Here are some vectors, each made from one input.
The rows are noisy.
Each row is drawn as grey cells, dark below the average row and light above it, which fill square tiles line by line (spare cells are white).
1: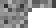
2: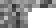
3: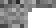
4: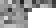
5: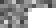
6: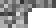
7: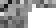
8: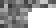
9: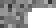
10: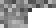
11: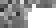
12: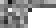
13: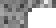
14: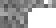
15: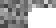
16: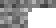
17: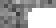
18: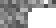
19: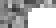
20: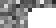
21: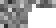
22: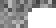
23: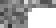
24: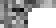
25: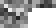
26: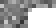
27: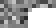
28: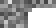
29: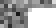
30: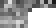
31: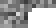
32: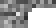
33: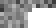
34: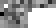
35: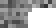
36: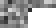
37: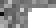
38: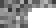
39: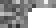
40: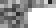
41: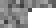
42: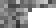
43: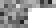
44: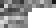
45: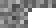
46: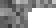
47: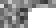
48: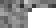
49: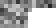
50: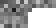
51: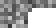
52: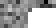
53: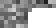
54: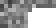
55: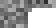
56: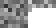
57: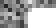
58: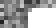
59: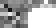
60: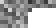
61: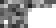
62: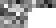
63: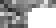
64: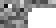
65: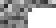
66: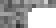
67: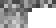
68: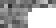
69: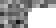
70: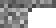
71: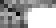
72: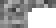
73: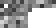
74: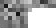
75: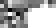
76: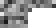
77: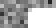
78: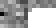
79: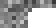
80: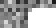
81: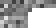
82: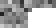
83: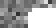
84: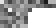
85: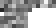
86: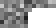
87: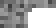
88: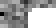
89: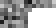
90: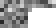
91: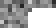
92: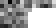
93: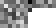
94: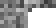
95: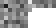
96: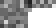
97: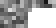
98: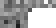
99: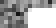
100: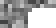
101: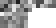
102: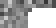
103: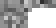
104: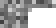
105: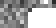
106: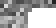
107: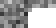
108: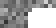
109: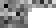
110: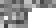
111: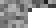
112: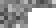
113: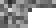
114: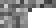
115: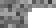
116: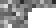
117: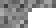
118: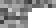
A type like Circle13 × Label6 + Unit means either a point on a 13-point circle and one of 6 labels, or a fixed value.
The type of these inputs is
(Line6 + Tree10) × Line10.
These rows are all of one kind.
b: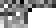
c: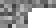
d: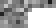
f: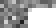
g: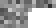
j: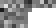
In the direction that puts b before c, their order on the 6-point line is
b, c, d, g, f, j.
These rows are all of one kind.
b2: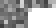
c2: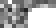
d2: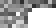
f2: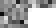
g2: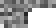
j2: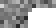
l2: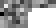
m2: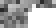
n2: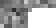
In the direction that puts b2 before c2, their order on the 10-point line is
m2, b2, d2, g2, l2, f2, c2, j2, n2.
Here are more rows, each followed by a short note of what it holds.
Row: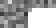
a point on a 6-point line and a point on a 10-point line
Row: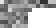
a point on a 6-point line and a point on a 10-point line
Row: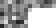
a point on a 6-point line and a point on a 10-point line
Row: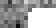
a point on a 10-point line and a node of a 10-node tree
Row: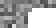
a point on a 6-point line and a point on a 10-point line
